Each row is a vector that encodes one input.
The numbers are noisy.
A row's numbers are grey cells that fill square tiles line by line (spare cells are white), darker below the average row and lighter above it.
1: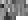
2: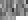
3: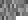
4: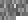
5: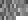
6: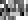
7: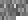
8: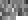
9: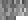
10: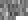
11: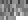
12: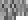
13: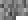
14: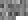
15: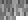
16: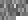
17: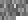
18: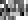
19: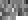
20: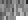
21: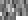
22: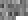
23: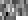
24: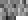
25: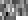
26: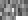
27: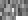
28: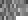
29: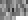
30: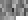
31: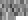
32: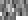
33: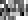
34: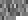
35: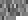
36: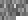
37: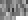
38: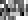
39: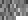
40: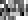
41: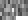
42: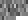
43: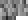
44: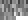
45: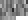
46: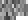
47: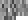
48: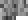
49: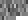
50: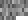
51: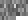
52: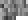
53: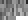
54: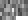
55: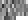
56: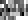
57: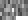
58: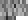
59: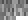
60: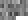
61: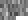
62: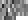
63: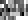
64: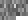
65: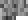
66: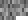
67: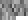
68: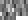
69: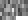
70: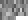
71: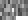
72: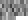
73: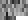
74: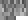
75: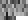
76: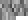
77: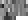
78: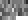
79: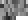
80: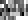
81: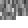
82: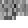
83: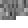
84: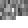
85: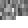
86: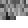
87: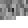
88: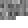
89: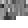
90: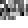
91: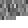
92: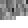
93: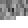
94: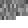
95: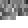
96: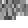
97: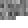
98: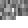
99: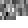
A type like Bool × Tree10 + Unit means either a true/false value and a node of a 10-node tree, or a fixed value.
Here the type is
List3(Line5).
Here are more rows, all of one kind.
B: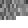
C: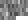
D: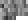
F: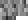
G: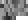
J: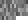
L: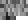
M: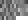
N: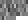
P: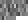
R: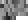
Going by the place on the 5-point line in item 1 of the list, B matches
J, M, N and P.
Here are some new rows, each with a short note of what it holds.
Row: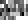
the empty list
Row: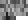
a list of two items
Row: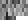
a list of three items
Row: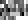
the empty list
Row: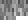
a list of three items
